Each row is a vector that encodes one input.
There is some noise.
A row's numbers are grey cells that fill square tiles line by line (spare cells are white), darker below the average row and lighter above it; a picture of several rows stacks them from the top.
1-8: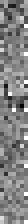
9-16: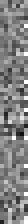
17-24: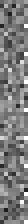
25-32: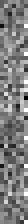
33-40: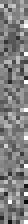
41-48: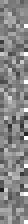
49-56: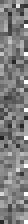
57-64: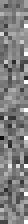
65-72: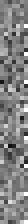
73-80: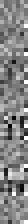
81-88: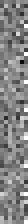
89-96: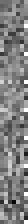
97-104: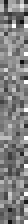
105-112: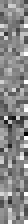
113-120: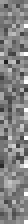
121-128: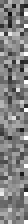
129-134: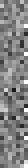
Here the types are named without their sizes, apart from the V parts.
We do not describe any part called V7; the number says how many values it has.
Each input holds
a list of items, each a true/false value and a value of V7.
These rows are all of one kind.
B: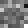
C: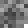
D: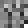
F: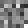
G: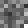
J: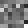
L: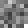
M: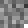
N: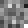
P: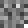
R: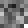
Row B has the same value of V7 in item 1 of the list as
C, G and J.
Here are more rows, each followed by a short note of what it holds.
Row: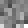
a list of two items
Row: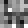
the empty list
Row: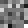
a list of one item
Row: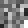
a list of two items
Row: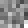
a list of two items
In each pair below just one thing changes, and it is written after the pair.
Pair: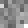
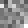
the value of V7 in item 2 of the list
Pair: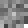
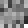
the true/false value in item 2 of the list
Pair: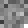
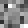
the value of V7 in item 2 of the list
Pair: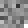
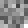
the true/false value in item 2 of the list
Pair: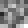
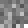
the true/false value in item 2 of the list
